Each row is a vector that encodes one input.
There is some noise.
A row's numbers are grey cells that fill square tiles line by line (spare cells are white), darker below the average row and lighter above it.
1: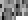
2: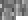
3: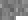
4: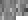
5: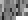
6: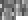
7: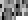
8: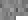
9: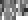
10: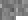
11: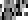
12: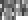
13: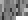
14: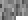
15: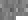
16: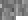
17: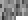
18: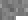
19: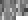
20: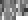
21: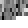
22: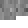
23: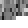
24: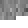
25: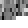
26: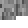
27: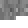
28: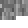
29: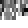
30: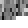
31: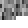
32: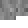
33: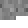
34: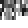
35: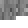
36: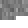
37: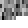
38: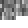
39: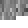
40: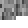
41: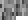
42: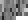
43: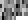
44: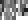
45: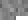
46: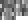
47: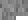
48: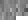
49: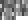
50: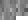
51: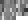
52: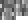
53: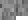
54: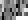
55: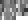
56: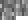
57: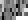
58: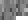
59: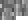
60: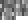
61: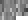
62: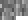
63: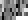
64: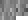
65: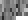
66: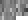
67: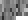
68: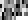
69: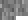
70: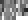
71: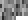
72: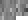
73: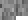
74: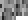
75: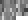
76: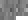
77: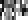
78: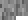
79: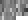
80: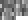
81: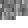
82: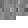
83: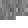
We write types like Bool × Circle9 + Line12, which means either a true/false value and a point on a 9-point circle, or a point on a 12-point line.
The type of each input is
Bool × Label5.
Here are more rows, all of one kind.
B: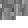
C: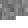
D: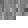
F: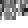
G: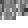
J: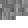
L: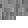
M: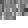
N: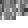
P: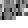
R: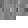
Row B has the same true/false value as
C, J and P.
